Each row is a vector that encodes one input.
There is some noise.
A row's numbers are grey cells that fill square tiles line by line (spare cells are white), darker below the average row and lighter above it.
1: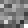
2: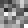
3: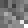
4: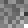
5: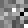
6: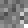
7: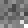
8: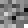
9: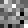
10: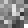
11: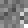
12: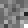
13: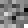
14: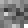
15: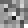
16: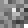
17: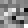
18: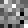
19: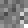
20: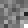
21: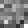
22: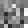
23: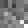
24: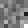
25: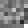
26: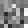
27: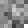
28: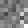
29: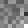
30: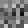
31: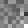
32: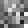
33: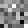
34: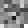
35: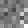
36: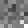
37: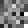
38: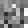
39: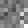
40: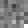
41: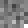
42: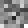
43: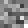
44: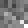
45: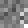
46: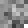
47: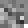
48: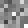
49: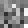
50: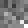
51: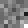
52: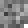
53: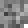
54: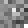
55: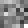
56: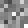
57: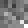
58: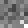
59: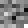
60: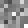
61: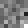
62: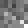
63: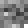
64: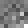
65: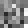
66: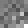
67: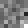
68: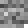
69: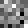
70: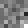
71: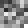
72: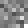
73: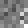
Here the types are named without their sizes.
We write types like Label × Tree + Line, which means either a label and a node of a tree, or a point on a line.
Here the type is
Label × Label.
